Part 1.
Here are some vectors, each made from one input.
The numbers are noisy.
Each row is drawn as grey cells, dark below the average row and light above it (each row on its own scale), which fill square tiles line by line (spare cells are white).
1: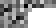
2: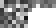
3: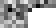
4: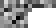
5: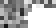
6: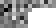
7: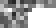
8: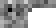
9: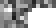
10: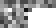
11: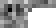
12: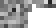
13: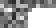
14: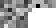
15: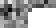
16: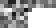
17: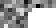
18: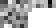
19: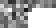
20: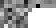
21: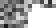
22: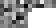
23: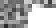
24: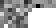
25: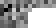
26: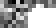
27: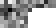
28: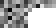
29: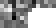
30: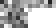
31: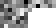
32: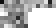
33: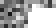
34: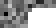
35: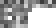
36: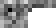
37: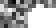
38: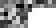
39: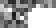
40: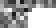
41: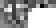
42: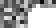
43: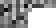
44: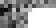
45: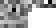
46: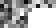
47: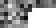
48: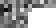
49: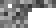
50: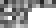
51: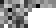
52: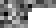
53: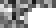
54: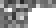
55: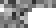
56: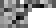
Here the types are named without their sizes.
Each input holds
a point on a circle.
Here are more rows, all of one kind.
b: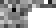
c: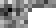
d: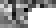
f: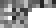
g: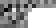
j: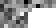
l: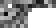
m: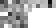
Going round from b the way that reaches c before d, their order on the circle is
b, m, j, g, c, l, f, d.
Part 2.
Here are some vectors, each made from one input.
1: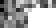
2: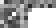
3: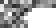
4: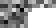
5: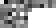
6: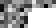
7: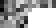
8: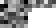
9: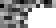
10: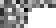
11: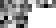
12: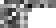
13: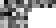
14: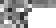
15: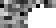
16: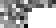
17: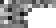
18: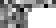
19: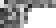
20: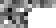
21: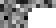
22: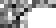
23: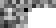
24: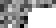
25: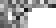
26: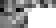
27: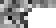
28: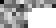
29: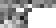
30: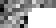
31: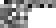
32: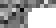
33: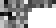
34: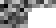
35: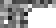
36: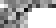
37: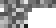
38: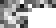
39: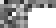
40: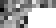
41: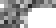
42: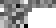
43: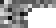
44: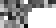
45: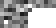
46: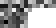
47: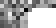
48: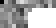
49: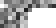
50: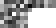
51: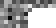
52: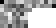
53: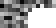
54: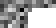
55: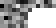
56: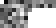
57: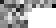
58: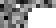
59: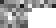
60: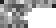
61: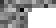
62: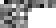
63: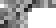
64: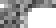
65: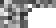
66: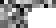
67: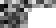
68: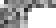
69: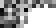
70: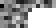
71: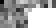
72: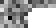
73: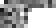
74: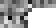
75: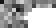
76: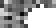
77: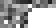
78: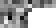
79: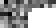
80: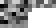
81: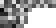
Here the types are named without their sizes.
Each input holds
a point on a line.
